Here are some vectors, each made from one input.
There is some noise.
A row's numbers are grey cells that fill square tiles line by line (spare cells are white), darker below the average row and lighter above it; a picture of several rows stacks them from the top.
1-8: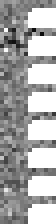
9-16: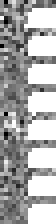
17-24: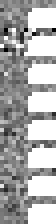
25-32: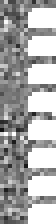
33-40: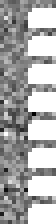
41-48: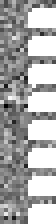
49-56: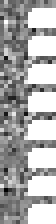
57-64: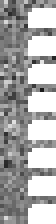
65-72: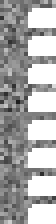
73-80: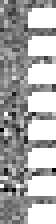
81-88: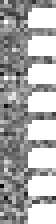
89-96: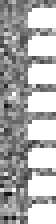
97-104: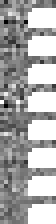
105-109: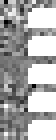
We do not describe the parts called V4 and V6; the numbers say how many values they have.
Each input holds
a point on a 5-point line, together with either a true/false value and a value of V4, or a value of V6.
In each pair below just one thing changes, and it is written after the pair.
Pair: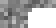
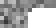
the value of V4
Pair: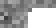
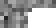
the place on the 5-point line
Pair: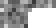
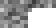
the place on the 5-point line
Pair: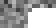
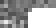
the value of V4
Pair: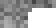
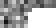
the true/false value
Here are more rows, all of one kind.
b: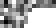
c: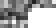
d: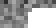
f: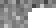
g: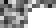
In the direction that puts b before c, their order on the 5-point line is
g, d, b, f, c.
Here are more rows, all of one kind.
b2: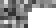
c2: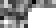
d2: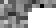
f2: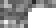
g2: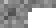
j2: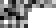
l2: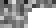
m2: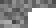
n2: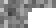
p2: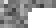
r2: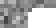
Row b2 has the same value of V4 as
f2, g2 and r2.
